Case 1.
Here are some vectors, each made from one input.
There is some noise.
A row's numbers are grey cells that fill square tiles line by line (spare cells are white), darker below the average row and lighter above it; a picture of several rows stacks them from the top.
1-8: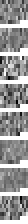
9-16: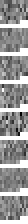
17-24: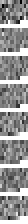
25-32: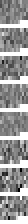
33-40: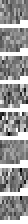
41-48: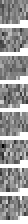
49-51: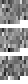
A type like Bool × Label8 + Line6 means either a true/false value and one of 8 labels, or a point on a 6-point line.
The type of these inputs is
Line3 × Line8.
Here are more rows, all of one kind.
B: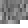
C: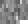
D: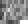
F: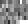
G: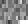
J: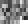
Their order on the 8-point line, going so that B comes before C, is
D, J, F, B, C, G.
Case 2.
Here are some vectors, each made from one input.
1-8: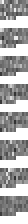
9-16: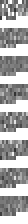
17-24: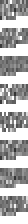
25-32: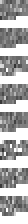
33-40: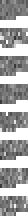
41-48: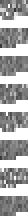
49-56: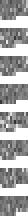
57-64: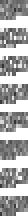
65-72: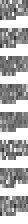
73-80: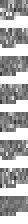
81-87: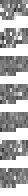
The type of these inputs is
Label6.
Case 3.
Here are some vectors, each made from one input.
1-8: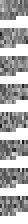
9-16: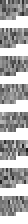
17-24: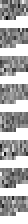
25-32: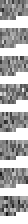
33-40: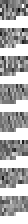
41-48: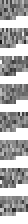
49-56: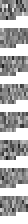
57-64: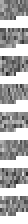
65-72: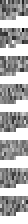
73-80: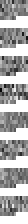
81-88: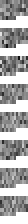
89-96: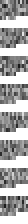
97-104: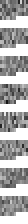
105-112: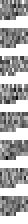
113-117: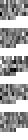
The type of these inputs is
Line11.
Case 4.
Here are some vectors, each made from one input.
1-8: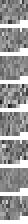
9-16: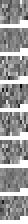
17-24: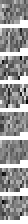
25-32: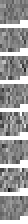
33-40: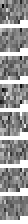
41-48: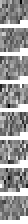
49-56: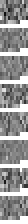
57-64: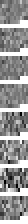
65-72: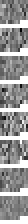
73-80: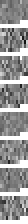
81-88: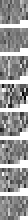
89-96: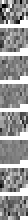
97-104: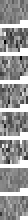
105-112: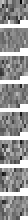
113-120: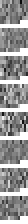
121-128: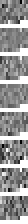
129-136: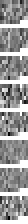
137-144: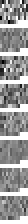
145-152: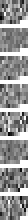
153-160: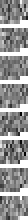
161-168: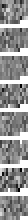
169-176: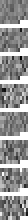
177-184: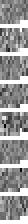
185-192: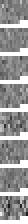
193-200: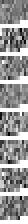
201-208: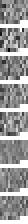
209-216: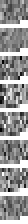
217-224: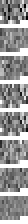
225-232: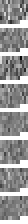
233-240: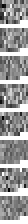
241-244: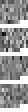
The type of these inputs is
Tree20.
